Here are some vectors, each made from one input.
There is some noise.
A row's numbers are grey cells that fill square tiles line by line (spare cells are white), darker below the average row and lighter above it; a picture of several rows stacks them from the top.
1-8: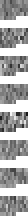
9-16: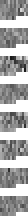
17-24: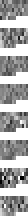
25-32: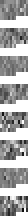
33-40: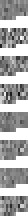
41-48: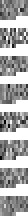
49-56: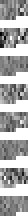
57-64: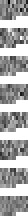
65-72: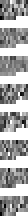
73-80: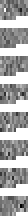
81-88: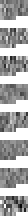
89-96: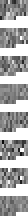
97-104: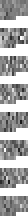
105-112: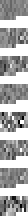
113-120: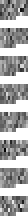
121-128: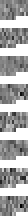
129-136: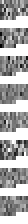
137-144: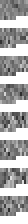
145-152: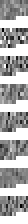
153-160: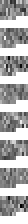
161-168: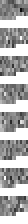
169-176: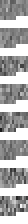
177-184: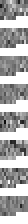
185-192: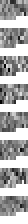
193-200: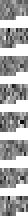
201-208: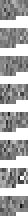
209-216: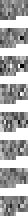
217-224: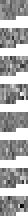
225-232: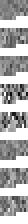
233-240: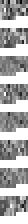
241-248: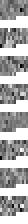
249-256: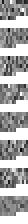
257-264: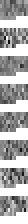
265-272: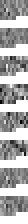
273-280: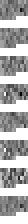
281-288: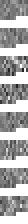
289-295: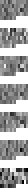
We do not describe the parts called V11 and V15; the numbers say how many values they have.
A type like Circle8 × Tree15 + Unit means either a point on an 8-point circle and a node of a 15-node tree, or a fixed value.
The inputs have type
List2(Line6) + (Tree7 + V11) × V15.
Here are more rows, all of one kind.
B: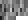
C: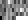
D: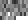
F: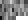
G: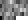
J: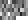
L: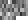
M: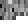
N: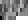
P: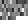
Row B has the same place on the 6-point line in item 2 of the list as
F and L.
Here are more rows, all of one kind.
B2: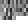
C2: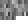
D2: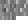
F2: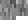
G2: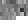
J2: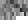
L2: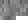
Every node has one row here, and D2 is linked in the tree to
F2.
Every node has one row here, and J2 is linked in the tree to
C2.
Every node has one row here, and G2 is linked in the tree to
B2 and L2.
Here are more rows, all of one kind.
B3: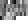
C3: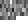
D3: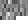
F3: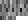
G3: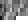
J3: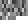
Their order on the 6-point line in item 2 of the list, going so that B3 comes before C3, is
B3, G3, D3, J3, F3, C3.
